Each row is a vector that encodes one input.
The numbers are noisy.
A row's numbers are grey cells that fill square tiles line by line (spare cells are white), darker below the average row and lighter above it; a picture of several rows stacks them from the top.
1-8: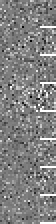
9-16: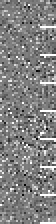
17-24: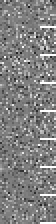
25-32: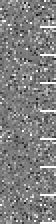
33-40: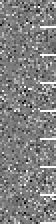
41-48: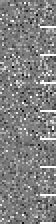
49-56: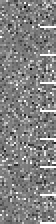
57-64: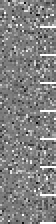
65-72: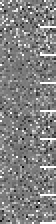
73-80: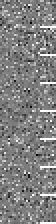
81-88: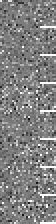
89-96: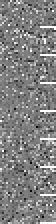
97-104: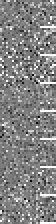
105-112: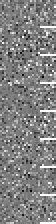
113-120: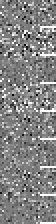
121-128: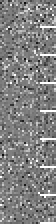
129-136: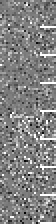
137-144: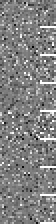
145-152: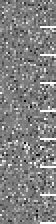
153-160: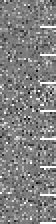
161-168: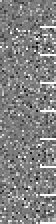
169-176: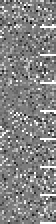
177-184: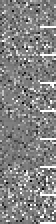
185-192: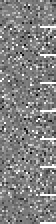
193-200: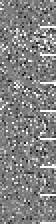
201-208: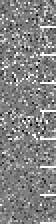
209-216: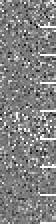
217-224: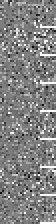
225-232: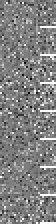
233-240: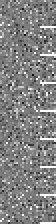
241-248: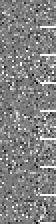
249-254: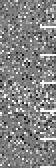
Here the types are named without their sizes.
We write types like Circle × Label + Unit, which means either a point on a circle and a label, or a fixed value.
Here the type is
Circle × Tree × Tree × (Tree + Unit).
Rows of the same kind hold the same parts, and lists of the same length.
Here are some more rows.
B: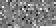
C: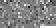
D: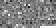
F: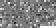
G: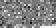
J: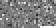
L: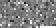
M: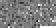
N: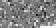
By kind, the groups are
B, C, D, F, G, L
J, M, N

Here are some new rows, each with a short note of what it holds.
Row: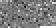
a point on a circle and a node of each of two trees
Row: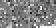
a point on a circle and a node of each of two trees
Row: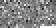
a point on a circle and a node of each of three trees
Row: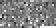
a point on a circle and a node of each of two trees
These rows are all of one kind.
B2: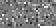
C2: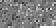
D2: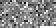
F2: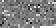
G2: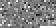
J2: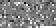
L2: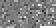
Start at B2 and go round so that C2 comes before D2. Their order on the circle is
B2, C2, L2, G2, J2, D2, F2.
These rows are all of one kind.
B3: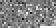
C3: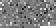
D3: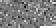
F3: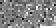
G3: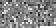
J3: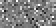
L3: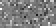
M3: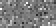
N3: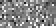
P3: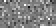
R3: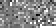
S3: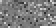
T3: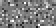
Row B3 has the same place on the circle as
D3, F3 and S3.
